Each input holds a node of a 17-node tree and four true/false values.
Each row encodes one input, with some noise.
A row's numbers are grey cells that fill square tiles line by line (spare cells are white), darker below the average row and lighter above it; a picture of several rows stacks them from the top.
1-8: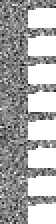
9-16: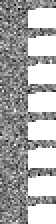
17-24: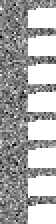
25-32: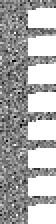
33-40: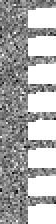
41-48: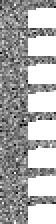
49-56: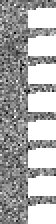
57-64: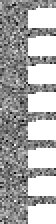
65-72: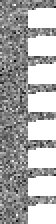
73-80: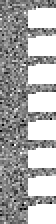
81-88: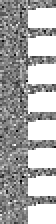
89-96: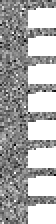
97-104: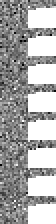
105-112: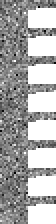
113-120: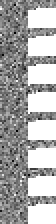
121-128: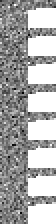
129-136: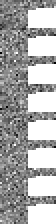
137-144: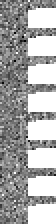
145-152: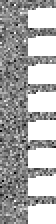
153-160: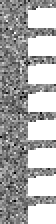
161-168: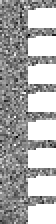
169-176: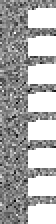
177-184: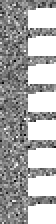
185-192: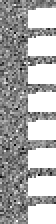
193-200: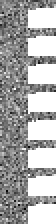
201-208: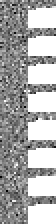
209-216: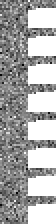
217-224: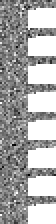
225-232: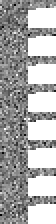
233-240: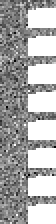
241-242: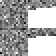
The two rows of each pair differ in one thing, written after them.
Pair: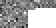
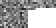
one of the four true/false values
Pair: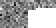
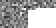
one of the four true/false values
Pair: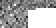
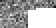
the node of the tree
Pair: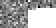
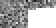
one of the four true/false values
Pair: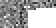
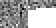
the node of the tree
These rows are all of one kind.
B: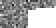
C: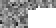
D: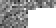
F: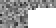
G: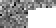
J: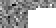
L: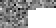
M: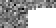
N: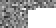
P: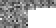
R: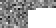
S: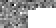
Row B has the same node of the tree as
J, R and S.
